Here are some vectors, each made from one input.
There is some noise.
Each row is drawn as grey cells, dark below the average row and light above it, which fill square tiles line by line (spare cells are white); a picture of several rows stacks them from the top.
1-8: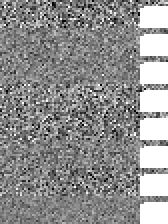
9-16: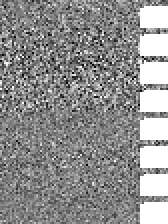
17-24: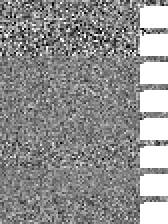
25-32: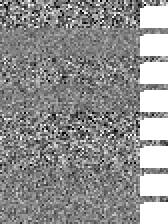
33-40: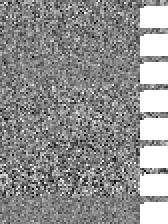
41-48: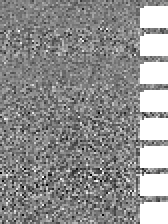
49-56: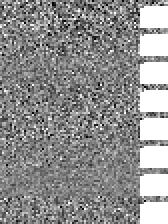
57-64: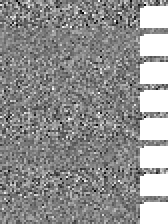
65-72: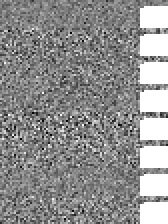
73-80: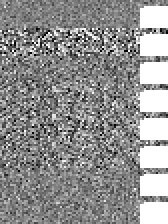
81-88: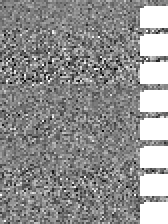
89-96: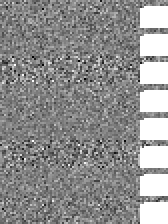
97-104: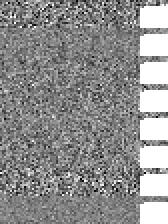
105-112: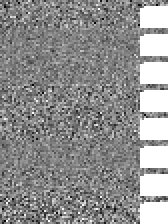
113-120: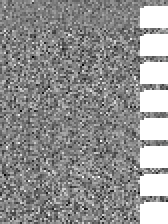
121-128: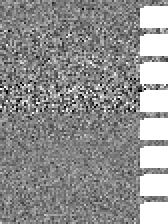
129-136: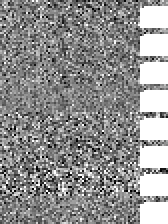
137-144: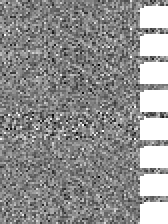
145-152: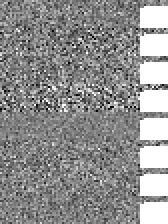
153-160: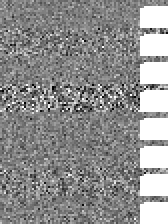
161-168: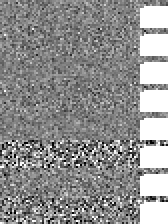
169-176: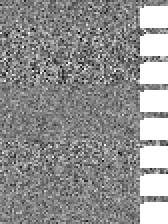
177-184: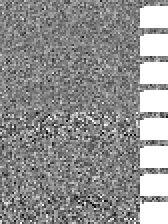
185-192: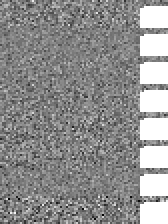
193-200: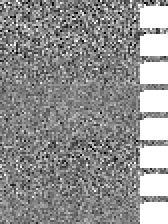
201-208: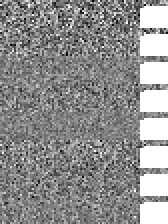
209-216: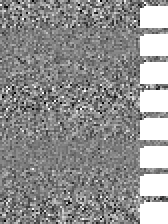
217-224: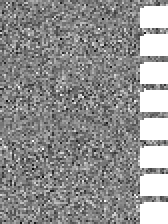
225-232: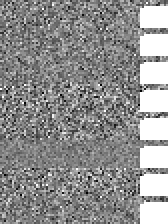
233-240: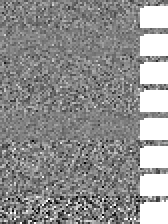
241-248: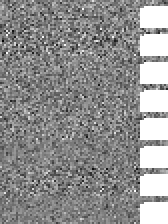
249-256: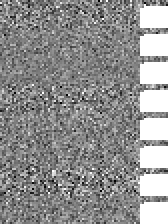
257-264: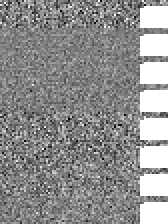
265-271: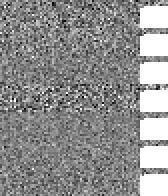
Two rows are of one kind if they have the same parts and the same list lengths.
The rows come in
3 kinds.
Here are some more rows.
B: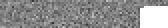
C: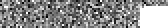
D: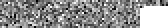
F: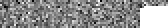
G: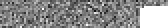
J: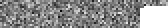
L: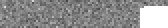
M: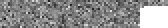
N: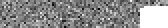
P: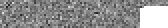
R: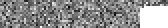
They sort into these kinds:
B, G, J
C, D, L, M, N, P
F, R

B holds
a point on a 5-point line and a true/false value.
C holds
a point on a 6-point line and a node of an 11-node tree.
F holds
a point on a 5-point line, a node of a 7-node tree and a true/false value.
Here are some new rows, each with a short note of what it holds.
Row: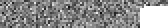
a point on a 5-point line, a node of a 7-node tree and a true/false value
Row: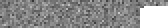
a point on a 5-point line and a true/false value
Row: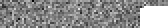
a point on a 5-point line, a node of a 7-node tree and a true/false value
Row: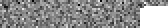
a point on a 5-point line, a node of a 7-node tree and a true/false value
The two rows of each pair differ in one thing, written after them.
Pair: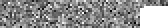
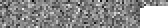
the true/false value
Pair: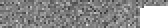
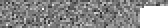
the place on the 5-point line
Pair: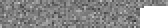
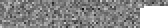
the place on the 5-point line
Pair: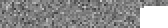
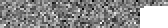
the true/false value
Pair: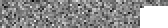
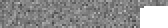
the true/false value
